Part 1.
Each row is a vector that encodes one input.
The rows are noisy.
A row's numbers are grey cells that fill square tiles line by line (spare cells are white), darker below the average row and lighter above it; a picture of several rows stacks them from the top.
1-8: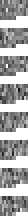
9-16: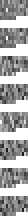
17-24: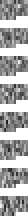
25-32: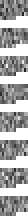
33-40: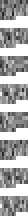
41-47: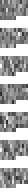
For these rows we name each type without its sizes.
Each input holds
a point on a line.
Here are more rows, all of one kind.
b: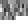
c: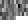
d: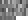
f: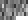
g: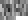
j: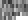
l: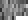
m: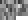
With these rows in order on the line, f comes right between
d and l.
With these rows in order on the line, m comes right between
d and g.
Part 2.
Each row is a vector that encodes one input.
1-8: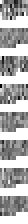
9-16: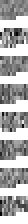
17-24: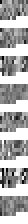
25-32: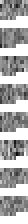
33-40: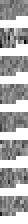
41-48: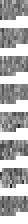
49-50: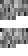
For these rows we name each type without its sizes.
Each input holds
a label.
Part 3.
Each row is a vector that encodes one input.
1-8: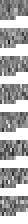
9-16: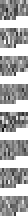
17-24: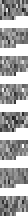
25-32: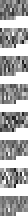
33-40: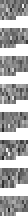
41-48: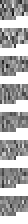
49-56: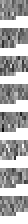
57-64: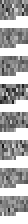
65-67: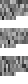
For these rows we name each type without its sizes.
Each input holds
a point on a line.
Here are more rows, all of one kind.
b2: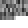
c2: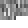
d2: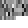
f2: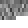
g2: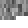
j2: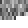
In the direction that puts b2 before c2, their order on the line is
b2, d2, g2, c2, f2, j2.
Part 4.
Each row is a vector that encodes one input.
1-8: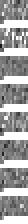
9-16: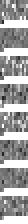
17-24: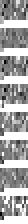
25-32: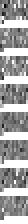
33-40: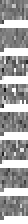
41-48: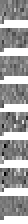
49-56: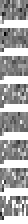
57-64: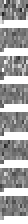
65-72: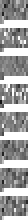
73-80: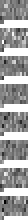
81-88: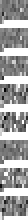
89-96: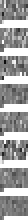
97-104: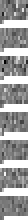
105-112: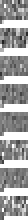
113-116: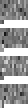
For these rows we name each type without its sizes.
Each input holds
a point on a line.
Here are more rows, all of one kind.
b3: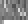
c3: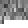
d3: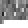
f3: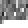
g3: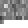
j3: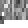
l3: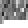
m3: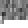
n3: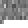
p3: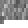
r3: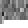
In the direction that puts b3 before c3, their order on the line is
b3, m3, n3, c3, p3, j3, g3, d3, f3, l3, r3.
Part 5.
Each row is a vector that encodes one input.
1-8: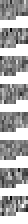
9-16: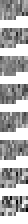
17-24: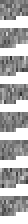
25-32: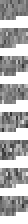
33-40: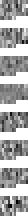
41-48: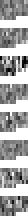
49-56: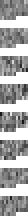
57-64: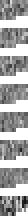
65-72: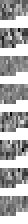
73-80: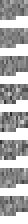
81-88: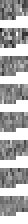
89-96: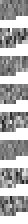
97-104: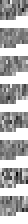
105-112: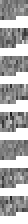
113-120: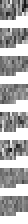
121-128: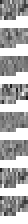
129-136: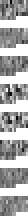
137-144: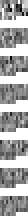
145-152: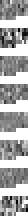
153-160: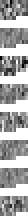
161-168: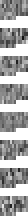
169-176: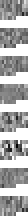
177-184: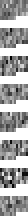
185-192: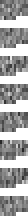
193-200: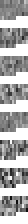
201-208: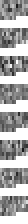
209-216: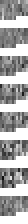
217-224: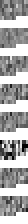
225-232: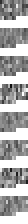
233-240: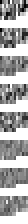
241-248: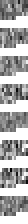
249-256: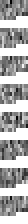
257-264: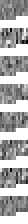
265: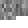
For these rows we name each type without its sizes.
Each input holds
a point on a line.
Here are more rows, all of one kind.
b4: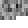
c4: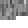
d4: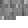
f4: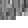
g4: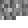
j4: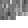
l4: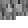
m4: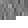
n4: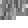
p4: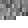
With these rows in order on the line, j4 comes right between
b4 and n4.
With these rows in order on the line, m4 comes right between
f4 and l4.
